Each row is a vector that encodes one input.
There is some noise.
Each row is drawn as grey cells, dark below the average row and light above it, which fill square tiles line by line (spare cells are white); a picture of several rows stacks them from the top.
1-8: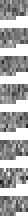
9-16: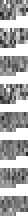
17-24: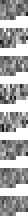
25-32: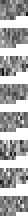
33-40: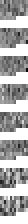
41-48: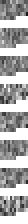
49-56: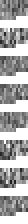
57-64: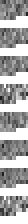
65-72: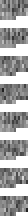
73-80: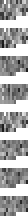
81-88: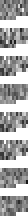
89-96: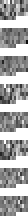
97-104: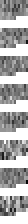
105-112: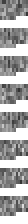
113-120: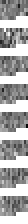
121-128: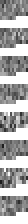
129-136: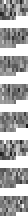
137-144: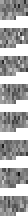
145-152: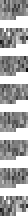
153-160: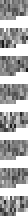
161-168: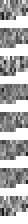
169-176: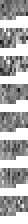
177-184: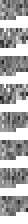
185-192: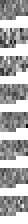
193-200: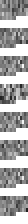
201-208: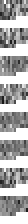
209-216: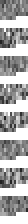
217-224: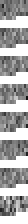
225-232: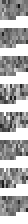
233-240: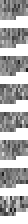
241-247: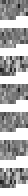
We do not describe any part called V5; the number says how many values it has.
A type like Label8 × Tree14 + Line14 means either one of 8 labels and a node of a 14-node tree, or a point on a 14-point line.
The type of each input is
(Circle6 + Unit) × (Line4 + V5) + Line7.
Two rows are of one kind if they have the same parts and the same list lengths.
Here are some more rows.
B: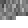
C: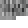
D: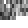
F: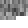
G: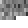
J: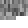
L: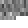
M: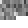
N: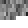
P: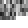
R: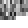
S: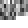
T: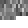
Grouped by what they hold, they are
B, L, T
C
D, P, R, S
F, J
G, M, N

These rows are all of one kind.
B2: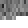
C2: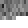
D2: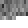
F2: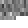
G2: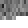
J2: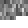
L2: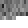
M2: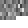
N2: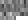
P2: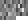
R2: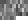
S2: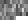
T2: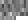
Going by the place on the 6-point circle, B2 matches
C2, D2, G2 and L2.
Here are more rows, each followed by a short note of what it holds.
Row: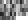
a point on a 7-point line
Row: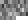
a point on a 6-point circle and a point on a 4-point line
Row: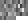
a point on a 6-point circle and a point on a 4-point line
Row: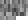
a point on a 4-point line
